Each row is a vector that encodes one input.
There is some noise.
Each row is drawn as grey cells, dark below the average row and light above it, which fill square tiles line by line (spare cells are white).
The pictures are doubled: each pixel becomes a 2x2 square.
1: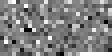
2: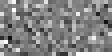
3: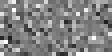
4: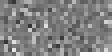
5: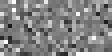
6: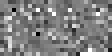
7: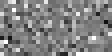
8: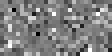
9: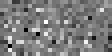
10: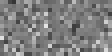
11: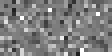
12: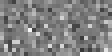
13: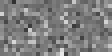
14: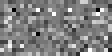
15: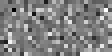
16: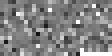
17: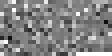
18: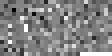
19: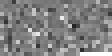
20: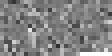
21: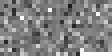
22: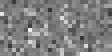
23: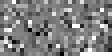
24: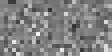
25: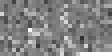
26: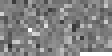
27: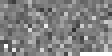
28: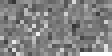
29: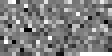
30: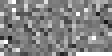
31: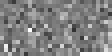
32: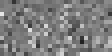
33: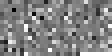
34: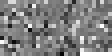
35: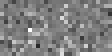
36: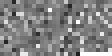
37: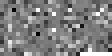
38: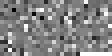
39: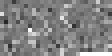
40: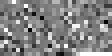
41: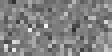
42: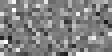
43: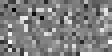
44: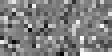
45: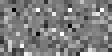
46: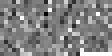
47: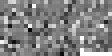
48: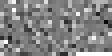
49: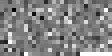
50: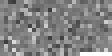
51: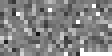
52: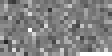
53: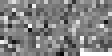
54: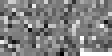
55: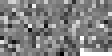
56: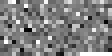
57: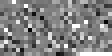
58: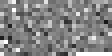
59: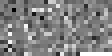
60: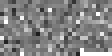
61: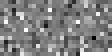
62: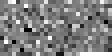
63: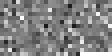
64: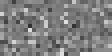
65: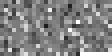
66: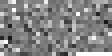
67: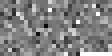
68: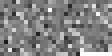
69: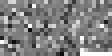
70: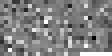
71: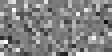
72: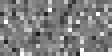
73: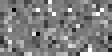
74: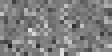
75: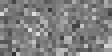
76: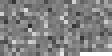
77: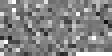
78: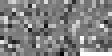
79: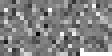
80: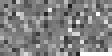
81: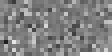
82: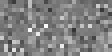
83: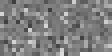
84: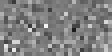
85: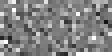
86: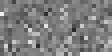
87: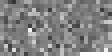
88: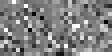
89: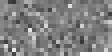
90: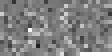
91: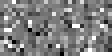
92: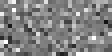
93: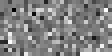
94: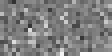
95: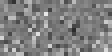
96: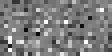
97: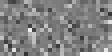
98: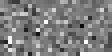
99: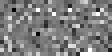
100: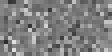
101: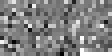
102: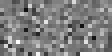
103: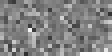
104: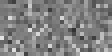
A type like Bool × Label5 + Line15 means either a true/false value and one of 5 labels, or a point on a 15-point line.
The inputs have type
(Bool × Label5 × Label5 + Unit) × Label5.
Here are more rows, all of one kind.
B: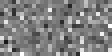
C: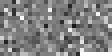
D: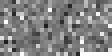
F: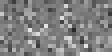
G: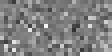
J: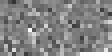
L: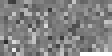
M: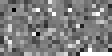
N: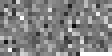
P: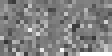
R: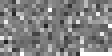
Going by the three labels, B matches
C, D, N and R.
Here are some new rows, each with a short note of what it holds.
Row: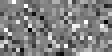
one of 5 labels
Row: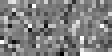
one of 5 labels
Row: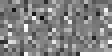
three labels (each one of 5) and a true/false value
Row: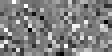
one of 5 labels
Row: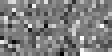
one of 5 labels
